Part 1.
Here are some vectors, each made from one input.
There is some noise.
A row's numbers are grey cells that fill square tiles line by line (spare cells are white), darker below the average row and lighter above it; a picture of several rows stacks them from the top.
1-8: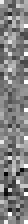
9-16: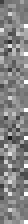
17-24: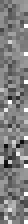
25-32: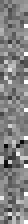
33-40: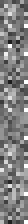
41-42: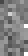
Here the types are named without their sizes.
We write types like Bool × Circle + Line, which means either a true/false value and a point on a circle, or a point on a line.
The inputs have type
Tree.
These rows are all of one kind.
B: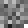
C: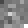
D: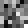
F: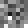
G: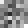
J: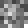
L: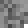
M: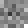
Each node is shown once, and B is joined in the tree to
D and L.
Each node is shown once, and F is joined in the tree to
M.
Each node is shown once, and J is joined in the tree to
C.
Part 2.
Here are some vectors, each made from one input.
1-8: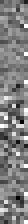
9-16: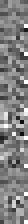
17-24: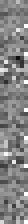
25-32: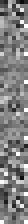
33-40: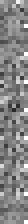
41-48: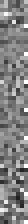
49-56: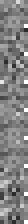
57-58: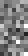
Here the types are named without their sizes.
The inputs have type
Line.
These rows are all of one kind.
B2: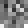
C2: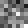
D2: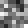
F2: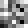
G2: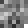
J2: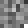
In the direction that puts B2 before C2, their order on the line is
B2, J2, G2, F2, D2, C2.
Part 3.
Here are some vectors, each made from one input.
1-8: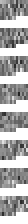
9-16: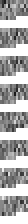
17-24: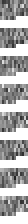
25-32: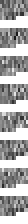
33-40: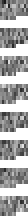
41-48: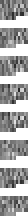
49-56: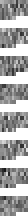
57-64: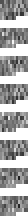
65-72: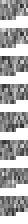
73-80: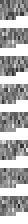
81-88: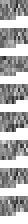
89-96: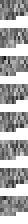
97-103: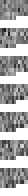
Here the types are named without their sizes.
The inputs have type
Line.
